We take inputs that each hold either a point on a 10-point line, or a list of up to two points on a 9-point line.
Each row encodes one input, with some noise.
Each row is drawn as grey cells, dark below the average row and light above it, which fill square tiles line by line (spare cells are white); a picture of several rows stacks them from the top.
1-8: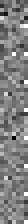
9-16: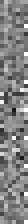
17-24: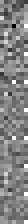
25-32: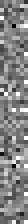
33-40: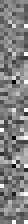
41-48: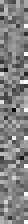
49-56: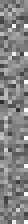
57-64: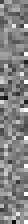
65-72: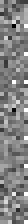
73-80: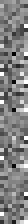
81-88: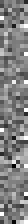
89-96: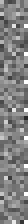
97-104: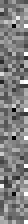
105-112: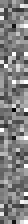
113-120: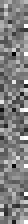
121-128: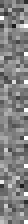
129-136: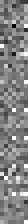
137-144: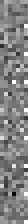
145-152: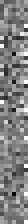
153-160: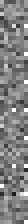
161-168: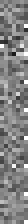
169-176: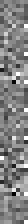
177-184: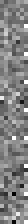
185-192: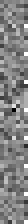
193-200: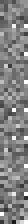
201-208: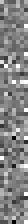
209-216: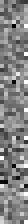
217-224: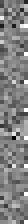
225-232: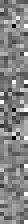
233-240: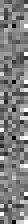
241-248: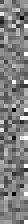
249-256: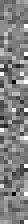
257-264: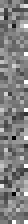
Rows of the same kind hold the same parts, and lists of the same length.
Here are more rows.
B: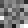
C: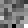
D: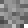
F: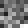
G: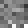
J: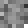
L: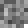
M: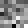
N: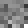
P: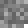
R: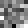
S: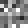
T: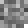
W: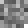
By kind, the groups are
B, C, F, M, R
D, G, J, N
L, P, T, W
S

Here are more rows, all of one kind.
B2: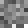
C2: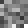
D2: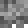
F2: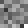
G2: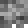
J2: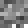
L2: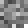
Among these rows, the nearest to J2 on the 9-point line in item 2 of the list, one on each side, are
G2 and L2.
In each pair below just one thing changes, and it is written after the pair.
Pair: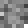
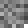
the place on the 9-point line in item 1 of the list
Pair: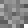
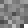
the place on the 9-point line in item 2 of the list
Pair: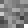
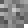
the place on the 9-point line in item 1 of the list
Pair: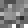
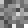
the place on the 9-point line in item 1 of the list
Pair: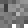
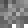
the place on the 9-point line in item 2 of the list
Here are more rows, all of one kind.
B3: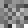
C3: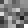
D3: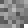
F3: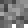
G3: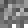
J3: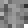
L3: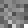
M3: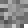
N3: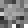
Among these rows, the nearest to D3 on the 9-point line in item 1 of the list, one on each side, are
C3 and M3.
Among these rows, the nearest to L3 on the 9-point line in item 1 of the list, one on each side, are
B3 and J3.
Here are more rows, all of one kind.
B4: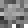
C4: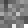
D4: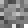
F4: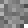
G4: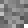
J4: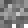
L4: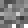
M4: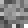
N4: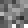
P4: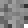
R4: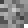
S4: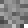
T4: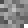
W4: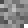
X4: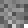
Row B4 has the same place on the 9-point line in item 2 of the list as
R4, S4, T4 and W4.
